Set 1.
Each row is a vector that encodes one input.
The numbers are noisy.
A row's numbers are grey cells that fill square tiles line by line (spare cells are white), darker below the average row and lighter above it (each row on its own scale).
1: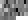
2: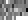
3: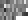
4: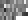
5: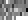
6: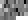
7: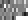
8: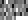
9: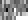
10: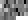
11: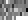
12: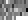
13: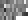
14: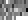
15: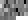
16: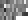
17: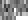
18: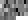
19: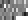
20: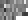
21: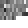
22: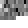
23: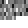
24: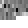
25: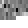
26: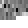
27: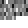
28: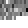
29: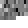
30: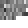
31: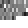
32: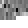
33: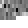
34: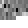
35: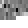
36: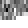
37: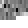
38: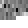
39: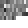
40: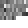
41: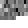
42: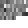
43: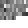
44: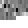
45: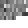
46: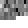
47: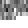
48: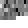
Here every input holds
a node of a 7-node tree.
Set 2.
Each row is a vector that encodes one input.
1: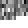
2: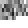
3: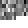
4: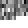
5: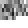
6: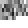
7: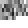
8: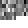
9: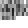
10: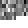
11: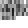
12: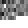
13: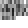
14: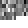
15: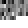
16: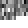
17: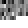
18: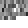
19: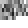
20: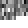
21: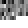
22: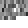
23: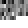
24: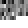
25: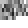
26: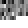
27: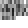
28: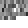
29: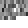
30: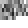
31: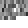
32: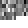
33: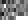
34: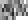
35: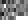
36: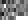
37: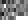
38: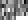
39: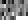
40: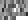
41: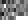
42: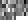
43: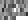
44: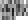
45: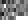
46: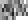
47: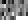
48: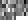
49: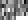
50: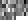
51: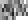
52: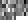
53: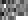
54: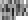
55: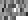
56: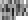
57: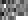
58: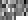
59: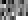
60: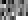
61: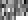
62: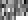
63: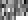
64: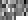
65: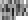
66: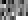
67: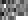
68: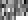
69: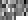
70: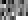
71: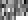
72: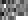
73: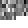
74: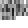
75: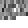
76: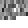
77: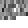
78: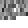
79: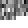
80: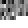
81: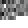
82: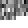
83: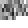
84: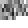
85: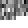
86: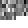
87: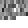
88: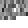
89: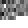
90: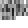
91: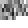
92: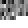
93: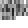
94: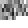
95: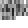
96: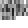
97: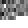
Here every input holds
a node of a 7-node tree.
